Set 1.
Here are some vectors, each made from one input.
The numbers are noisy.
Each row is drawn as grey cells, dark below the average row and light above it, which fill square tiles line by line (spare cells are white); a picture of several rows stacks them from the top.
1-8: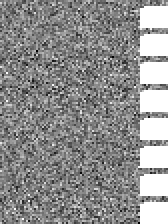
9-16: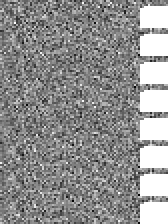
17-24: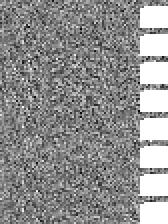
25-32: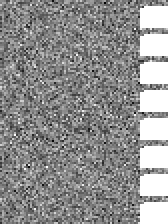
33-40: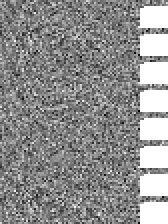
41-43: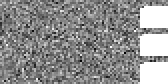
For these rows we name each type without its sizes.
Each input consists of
a point on a circle.
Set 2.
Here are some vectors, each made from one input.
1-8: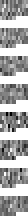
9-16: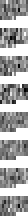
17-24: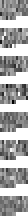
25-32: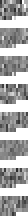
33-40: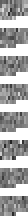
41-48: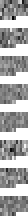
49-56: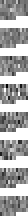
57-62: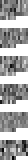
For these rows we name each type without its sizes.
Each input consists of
a point on a circle.
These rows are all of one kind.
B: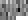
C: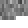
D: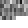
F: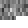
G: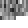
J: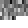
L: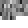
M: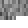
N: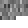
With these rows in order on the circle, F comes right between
C and N.
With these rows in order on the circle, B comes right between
G and M.
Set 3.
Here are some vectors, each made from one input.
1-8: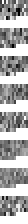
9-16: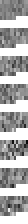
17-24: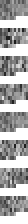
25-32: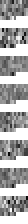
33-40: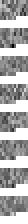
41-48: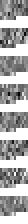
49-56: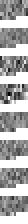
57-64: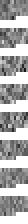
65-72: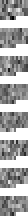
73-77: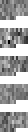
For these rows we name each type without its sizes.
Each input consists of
a point on a line.
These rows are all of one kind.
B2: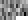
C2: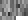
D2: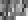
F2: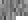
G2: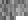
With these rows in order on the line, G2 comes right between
D2 and F2.
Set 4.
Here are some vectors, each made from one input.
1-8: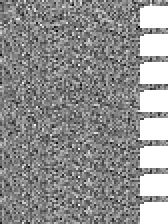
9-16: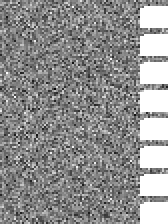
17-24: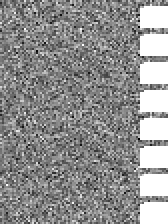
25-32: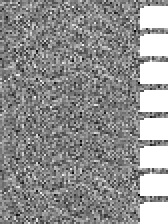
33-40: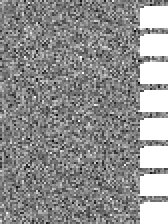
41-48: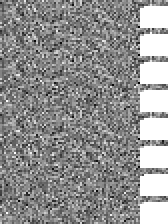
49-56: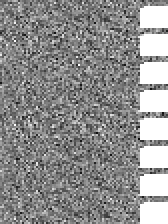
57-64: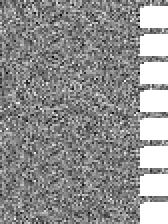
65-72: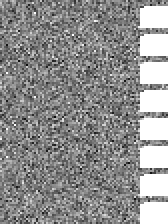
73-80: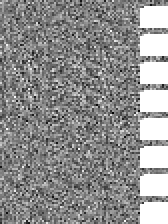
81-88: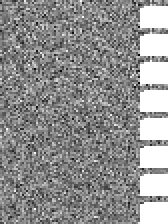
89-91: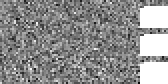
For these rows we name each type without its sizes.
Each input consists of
a point on a circle.
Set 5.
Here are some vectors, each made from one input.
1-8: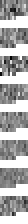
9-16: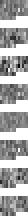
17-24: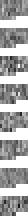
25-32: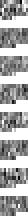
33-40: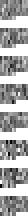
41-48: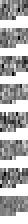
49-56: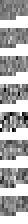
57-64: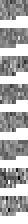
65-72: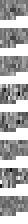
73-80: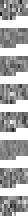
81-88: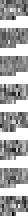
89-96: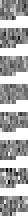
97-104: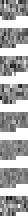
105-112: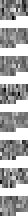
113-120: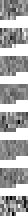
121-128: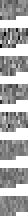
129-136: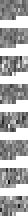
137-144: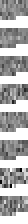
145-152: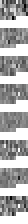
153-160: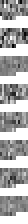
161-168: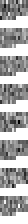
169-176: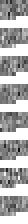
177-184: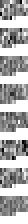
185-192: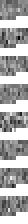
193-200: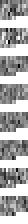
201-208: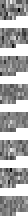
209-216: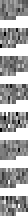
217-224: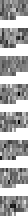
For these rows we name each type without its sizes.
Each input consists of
a label.
